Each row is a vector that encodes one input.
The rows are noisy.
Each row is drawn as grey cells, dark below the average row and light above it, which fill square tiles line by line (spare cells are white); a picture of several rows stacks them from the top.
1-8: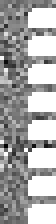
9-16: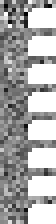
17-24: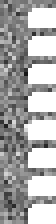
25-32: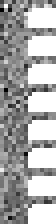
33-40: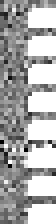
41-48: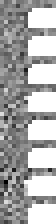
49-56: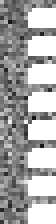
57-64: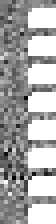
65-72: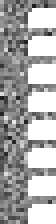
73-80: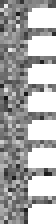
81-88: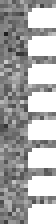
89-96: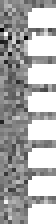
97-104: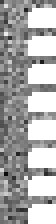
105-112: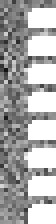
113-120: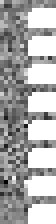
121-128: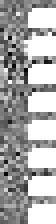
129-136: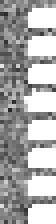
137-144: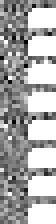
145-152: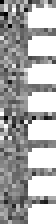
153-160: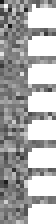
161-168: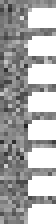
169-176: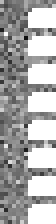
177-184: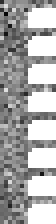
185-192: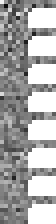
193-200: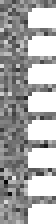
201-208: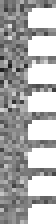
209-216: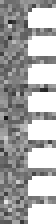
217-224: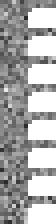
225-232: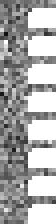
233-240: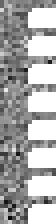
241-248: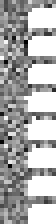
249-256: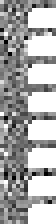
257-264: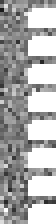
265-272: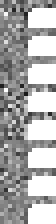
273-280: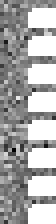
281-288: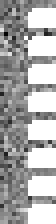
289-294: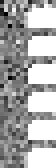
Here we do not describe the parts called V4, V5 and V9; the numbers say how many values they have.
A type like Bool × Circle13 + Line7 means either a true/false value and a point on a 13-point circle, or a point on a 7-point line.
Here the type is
Bool × Circle10 × Line12 × (V4 + V5 × V9).
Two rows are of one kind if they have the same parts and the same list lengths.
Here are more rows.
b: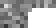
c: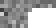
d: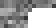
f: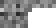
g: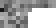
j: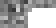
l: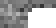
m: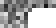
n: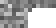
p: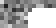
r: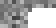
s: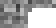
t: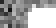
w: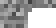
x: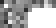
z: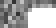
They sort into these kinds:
b, c, d, j, l, m, n, w, x
f, g, p, r, s, t, z

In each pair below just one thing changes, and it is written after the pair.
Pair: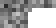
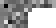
the true/false value
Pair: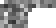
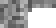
the place on the 12-point line
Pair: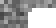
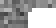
the value of V5
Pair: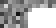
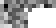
the place on the 12-point line
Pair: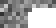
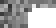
the place on the 10-point circle
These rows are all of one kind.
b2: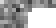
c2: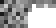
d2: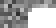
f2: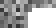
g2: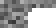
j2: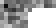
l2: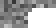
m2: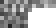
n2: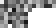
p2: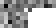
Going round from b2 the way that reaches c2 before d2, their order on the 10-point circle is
b2, p2, j2, m2, f2, g2, c2, n2, l2, d2.
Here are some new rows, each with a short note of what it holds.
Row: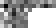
a point on a 10-point circle, a point on a 12-point line, a true/false value and a value of V4
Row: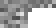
a point on a 10-point circle, a point on a 12-point line, a true/false value and a value of V4
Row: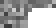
a point on a 10-point circle, a point on a 12-point line, a true/false value and a value of V4
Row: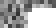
a point on a 10-point circle, a point on a 12-point line, a true/false value, a value of V5 and a value of V9
